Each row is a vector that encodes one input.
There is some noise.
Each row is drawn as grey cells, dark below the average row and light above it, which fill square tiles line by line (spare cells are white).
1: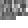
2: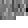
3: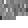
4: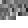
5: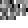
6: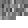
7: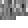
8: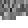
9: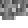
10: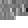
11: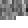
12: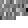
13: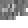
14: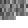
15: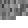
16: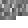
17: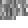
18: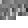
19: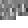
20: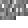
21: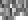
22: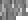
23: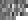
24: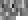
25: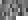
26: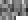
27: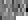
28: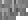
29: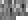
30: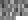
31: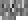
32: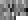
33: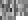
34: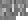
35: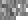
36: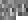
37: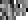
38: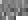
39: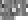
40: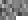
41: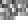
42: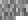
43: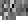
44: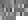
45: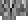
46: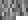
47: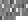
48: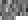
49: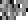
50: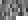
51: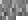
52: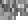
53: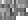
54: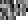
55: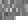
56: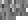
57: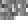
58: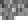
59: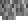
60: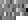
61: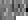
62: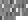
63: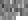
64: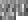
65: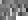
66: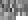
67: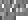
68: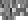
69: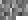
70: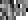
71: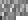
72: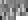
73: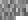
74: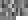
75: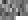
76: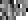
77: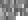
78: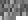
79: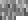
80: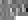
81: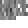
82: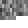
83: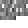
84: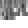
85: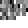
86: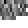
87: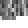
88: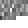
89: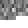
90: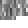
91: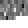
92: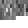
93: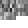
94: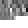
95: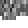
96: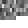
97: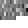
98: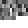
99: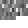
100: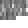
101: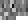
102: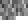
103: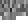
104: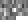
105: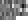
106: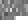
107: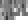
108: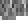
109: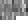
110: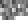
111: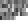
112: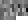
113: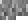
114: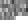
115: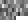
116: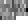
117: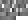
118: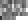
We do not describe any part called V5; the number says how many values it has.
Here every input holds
a list of up to two items, each a point on a 4-point line and a value of V5.
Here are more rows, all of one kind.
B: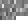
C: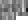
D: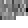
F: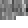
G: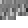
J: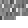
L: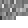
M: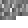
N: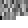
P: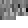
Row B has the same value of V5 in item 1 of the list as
C, F and L.
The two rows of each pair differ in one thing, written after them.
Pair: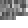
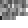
the value of V5 in item 2 of the list
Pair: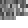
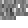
the place on the 4-point line in item 2 of the list
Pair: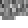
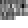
the place on the 4-point line in item 1 of the list
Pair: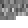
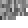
the value of V5 in item 1 of the list
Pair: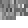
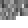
the place on the 4-point line in item 2 of the list
